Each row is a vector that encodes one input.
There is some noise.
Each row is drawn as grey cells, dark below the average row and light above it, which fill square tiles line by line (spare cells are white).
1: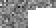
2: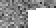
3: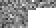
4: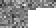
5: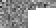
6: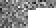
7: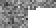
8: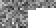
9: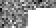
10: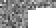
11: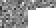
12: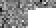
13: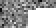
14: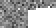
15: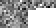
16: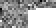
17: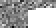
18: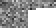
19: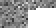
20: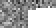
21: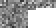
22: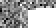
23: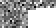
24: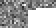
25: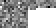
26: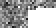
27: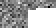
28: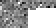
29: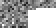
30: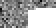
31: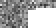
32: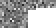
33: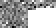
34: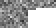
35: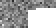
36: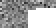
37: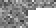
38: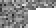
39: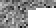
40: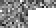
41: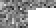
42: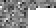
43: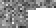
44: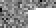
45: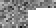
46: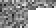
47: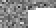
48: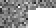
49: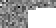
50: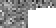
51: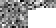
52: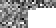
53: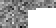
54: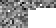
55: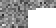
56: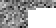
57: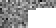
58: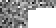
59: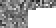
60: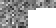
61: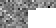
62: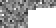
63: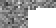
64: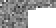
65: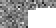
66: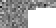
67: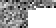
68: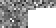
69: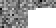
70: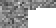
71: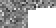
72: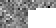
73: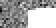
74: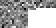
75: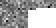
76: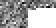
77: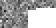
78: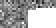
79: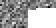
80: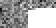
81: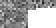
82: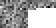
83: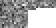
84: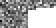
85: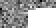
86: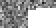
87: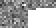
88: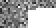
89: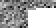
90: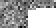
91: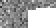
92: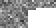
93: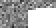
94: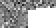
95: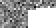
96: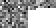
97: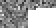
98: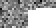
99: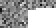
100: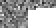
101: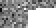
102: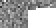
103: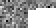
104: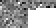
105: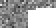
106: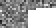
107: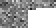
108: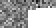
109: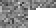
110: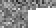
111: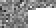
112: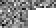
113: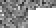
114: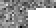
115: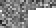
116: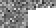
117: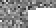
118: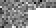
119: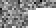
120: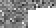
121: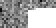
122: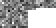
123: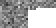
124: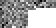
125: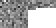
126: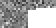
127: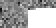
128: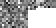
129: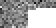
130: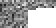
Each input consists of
a node of a 7-node tree, together with either one of 4 labels, or a node of each of two 7-node trees.
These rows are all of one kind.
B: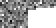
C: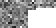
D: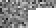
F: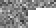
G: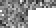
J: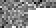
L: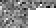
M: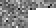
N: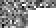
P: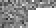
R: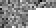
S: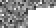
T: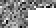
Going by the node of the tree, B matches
G and S.
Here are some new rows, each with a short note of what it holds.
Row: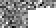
a node of each of three 7-node trees
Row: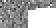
a node of each of three 7-node trees
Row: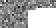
a node of each of three 7-node trees
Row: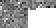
one of 4 labels and a node of a 7-node tree
